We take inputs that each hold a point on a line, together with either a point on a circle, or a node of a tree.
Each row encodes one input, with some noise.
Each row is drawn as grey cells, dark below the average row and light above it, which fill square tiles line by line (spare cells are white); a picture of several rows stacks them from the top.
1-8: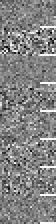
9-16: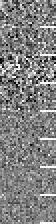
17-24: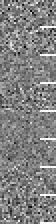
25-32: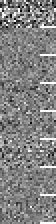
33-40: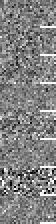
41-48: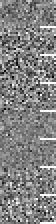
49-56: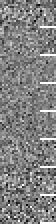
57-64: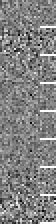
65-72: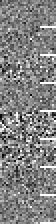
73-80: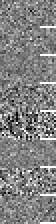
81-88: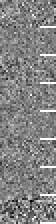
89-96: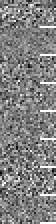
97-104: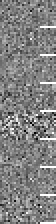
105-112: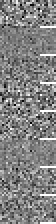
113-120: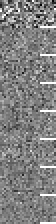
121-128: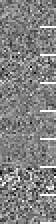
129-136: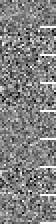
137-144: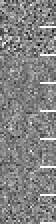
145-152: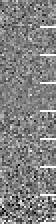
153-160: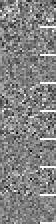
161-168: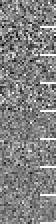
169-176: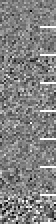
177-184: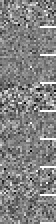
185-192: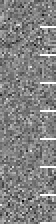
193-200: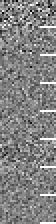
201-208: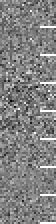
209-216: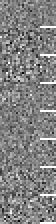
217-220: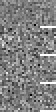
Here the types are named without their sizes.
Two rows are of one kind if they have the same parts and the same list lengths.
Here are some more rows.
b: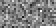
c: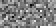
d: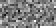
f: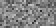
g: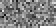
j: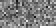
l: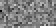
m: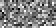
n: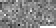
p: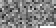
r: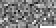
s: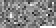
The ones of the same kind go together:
b, c, d, g, j, r
f, l, m, n, p, s

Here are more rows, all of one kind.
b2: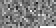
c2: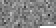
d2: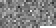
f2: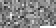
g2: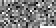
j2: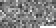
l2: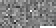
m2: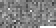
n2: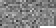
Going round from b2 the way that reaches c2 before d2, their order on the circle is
b2, g2, f2, c2, d2, n2, l2, m2, j2.
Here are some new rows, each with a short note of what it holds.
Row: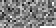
a point on a line and a node of a tree
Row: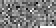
a point on a circle and a point on a line
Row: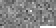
a point on a circle and a point on a line
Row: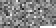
a point on a circle and a point on a line
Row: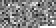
a point on a line and a node of a tree
